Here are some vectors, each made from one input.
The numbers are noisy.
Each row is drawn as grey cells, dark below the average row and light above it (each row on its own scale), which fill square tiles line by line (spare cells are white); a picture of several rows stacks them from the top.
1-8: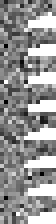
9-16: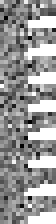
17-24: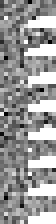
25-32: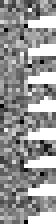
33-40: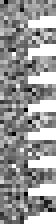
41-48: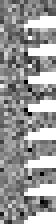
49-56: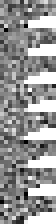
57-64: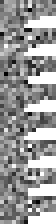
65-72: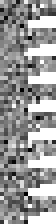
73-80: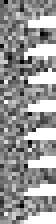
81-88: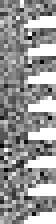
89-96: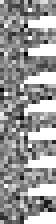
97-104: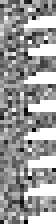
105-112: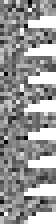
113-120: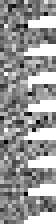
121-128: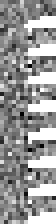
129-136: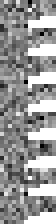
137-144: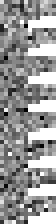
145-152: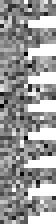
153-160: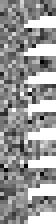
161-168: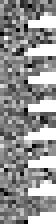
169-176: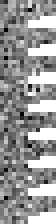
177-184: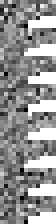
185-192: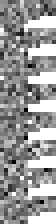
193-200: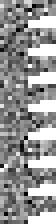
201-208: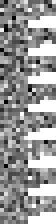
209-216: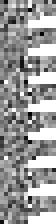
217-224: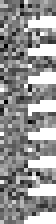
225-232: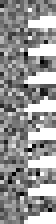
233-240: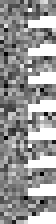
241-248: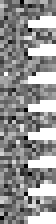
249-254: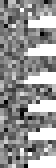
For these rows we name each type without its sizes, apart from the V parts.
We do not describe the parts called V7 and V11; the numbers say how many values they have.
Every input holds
a value of V7, together with either a point on a circle, or a true/false value and a value of V11.
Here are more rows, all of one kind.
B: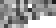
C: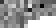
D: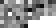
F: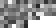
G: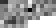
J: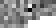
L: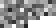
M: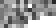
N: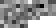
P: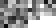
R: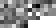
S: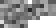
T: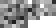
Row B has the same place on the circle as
F and M.
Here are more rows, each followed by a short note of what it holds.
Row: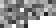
a point on a circle and a value of V7
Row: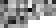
a point on a circle and a value of V7
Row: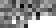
a true/false value, a value of V7 and a value of V11
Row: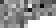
a point on a circle and a value of V7
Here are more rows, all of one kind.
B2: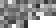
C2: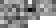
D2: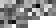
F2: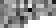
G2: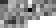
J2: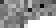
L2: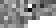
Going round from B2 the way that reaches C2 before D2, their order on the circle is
B2, F2, C2, G2, J2, L2, D2.
